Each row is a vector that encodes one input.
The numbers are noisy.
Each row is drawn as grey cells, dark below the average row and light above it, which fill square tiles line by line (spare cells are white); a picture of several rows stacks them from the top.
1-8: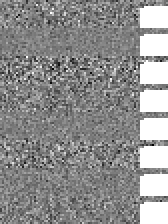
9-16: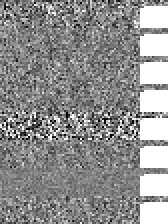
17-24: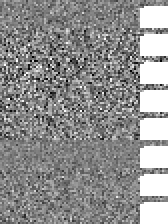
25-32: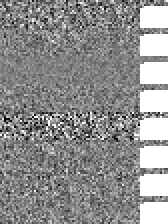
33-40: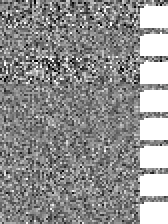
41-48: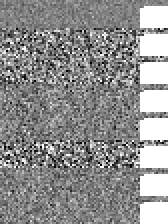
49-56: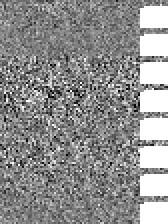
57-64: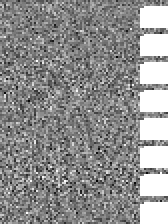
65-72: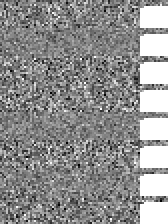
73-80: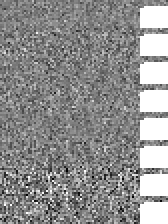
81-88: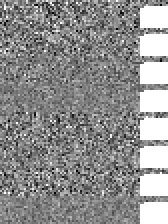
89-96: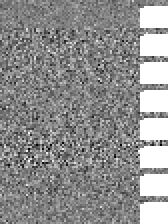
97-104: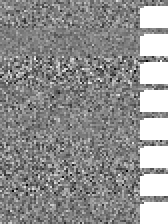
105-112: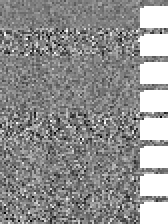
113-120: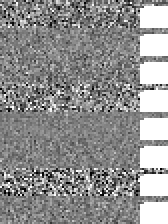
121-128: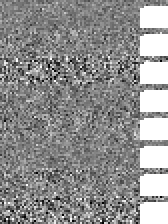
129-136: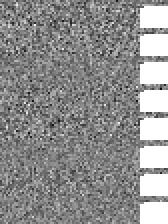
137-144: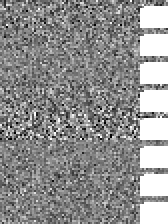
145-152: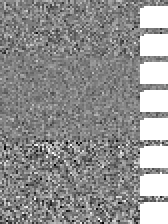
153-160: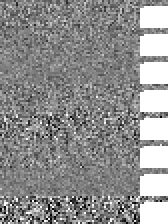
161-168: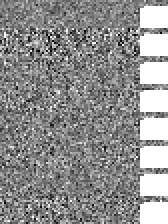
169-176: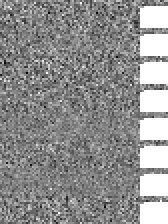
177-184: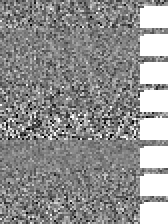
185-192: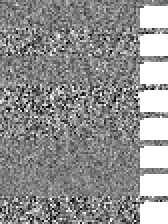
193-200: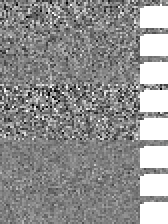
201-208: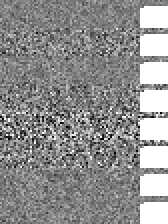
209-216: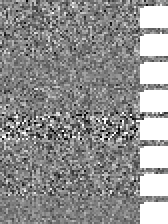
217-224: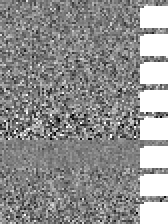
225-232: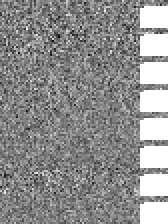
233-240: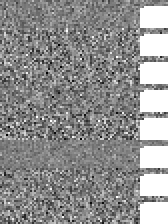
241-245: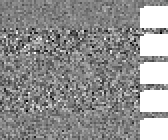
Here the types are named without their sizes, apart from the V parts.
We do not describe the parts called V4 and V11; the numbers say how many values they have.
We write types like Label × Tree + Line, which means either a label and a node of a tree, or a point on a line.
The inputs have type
((Bool × Bool × Bool × Bool + V4) × V11 + Unit) × Line.
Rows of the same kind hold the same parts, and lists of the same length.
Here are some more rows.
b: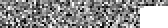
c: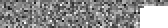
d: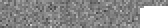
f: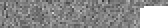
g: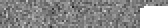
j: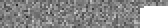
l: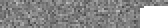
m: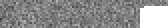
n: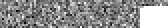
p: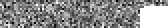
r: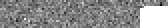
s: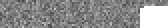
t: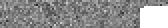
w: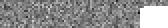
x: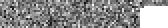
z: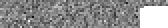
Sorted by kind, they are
b, l, n, p, t
c, d, f, g, j, m, s, w, x
r, z

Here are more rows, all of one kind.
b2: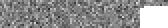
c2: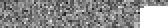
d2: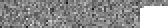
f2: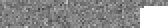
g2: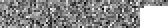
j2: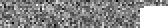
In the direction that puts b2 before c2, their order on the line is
j2, g2, b2, f2, d2, c2.
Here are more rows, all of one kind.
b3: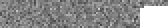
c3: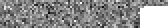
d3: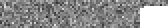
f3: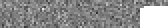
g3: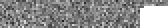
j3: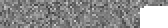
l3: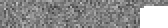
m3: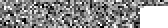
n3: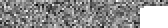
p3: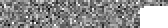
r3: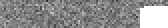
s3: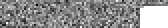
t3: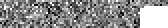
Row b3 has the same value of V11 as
d3, n3, r3 and s3.
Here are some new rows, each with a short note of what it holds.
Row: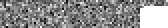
a point on a line
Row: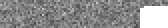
a point on a line, a value of V4 and a value of V11
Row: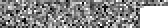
a point on a line, four true/false values and a value of V11
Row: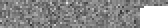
a point on a line, a value of V4 and a value of V11
